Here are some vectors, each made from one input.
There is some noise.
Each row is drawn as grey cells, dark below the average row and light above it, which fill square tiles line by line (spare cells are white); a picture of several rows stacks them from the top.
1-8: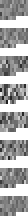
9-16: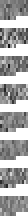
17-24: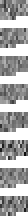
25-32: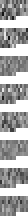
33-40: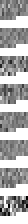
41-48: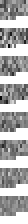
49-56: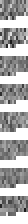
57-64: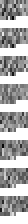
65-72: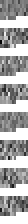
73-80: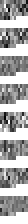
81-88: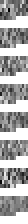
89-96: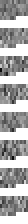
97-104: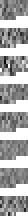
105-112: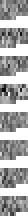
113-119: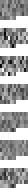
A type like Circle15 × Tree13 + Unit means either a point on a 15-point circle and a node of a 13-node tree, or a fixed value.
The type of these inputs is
Line6 + List2(Circle6).
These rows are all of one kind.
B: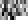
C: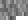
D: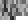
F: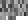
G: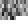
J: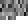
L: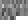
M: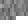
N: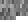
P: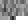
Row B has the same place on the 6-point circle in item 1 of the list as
C, D, G and M.
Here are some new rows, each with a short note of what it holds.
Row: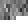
the empty list
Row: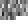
a list of one item
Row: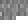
a list of one item
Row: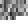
a point on a 6-point line
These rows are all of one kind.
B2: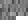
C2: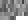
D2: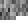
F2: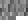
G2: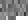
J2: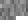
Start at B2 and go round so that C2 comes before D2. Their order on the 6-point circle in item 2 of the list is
B2, C2, D2, J2, F2, G2.
